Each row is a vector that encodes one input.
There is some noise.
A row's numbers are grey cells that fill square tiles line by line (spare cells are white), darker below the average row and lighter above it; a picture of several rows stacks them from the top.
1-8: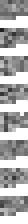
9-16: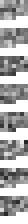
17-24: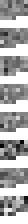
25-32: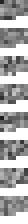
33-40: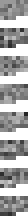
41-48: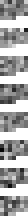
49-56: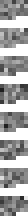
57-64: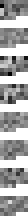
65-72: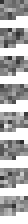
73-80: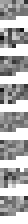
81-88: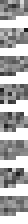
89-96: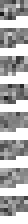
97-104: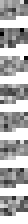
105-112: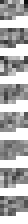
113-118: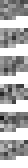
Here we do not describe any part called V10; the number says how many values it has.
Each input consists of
either a point on a 6-point circle and a true/false value, or a value of V10.
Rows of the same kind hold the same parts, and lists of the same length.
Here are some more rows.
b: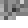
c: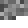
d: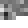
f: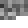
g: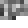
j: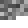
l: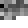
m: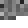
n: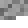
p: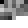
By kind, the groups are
b, d, g, n
c, f, j, l, m, p

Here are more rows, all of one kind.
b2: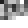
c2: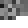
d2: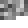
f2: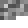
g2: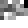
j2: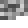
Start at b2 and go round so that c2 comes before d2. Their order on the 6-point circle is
b2, g2, f2, c2, j2, d2.
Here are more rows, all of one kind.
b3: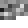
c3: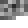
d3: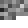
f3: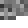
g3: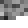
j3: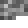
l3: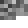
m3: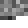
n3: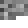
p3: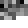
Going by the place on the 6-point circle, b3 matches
f3, g3 and m3.
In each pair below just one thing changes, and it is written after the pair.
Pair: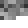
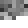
the place on the 6-point circle
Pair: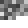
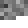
the true/false value
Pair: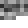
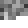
the place on the 6-point circle
